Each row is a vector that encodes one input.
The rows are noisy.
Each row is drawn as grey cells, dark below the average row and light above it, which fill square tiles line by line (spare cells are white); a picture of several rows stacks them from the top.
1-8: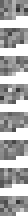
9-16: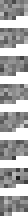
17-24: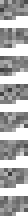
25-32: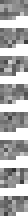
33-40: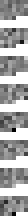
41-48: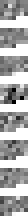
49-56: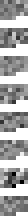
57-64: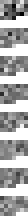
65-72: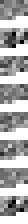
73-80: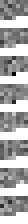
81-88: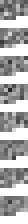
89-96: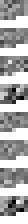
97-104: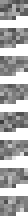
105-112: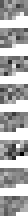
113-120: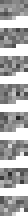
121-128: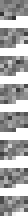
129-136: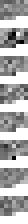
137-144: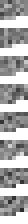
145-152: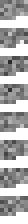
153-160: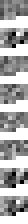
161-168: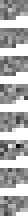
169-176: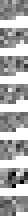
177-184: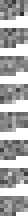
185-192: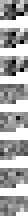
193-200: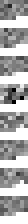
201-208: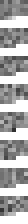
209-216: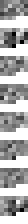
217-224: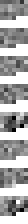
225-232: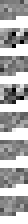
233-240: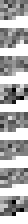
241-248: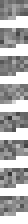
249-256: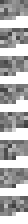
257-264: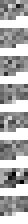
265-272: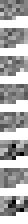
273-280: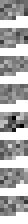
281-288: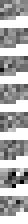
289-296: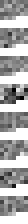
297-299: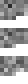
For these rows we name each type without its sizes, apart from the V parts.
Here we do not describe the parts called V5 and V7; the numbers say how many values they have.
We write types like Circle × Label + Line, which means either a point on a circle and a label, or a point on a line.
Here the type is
(Bool × Bool × Bool × Bool + V5) × Tree + V7.
